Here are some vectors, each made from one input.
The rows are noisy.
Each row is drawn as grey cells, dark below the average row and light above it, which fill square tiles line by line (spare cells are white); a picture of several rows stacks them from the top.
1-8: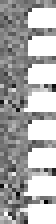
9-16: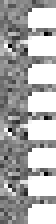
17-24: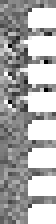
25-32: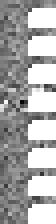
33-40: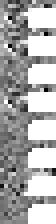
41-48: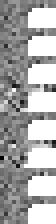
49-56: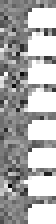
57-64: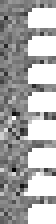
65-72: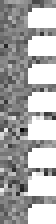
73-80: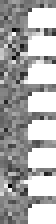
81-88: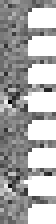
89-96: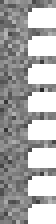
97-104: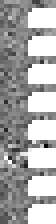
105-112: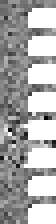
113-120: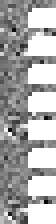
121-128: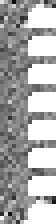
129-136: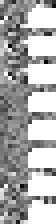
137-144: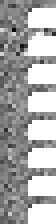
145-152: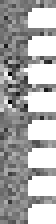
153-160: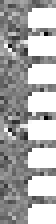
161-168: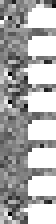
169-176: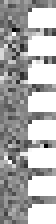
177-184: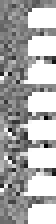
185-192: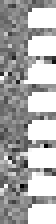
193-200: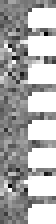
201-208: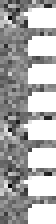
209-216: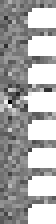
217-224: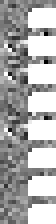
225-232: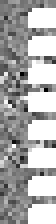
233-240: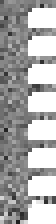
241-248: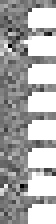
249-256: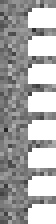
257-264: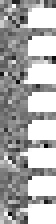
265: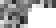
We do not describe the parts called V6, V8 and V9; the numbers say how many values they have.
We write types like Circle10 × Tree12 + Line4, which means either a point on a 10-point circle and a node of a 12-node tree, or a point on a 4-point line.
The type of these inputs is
Bool × (Line5 + V8) × V9 + Line7 + V6.
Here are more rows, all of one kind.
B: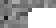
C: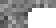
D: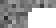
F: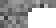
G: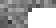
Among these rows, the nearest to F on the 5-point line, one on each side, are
C and D.
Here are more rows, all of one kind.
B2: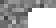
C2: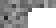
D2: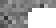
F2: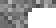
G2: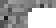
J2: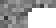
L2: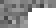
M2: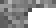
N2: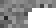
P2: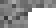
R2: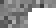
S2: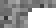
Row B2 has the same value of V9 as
G2 and J2.
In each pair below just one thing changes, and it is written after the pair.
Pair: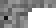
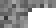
the value of V9
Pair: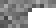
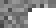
the true/false value
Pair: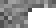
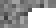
the place on the 5-point line
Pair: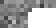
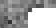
the place on the 5-point line
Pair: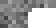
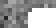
the true/false value
